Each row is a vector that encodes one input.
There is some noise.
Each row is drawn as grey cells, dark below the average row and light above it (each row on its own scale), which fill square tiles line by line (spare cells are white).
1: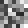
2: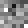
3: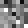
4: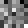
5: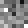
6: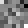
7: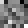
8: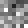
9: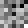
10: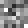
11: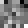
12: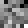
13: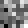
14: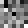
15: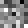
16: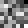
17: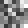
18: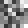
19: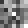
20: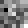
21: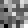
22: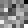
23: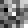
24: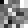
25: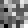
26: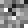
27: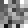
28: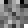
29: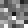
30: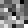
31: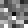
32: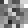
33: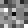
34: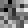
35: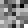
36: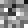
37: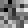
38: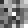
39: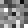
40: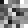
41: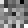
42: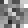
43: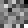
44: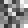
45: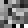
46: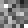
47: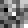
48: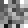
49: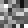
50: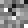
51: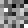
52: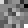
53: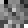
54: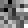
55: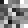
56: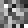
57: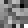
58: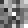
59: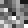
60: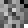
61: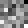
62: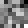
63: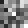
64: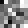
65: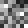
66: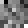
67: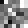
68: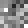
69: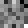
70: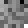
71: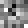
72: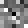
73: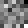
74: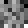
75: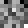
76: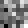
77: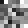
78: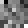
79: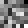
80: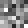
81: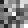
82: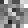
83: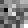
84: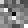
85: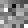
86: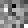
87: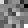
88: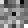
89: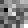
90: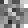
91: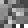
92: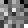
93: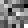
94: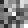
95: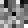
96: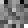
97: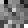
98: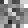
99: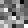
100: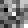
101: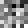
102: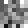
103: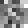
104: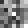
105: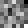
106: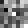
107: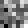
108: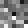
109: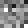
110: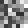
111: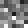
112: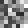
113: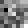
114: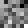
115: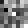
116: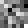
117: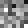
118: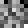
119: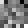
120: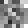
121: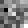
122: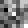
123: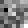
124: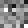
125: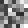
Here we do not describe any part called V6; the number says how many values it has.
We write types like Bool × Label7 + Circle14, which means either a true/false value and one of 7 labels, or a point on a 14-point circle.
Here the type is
List2(Bool × V6).
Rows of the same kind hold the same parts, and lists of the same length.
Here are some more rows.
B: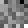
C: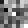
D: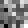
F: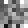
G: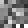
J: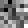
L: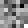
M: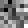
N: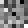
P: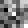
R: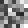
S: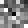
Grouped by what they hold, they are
B, G, L, N, S
C, D, F, P, R
J, M

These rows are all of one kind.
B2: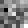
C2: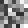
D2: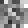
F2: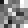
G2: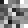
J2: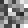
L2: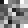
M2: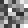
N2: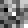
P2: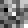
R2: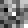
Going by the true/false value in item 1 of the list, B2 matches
N2, P2 and R2.
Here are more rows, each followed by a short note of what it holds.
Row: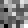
a list of one item
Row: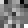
a list of two items
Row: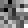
the empty list
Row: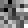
the empty list
